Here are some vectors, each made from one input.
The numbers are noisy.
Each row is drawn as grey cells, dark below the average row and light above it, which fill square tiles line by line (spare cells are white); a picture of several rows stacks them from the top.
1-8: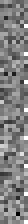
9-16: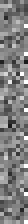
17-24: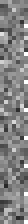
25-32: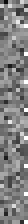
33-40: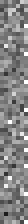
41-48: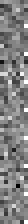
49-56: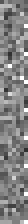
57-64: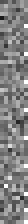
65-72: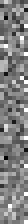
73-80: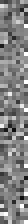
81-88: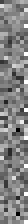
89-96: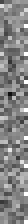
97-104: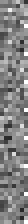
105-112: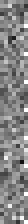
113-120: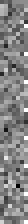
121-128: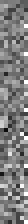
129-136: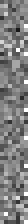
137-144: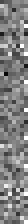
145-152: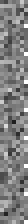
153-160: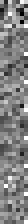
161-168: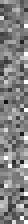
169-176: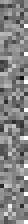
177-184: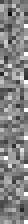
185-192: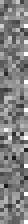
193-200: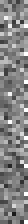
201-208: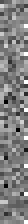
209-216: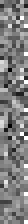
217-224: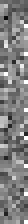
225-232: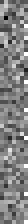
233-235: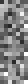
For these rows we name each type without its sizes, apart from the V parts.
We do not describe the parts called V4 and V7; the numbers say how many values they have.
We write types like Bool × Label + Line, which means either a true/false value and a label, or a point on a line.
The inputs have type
Bool × Bool × Bool × Bool × (Tree + Unit) + Label × V7 + V4.
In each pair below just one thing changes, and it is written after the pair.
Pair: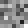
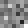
the node of the tree
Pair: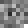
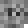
the node of the tree
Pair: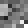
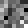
one of the four true/false values
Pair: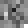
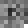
one of the four true/false values
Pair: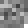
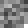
the node of the tree
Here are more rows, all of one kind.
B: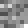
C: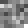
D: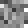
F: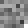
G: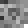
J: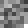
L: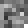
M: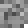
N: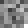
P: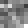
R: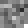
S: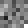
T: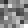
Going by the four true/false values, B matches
C, J, L and R.
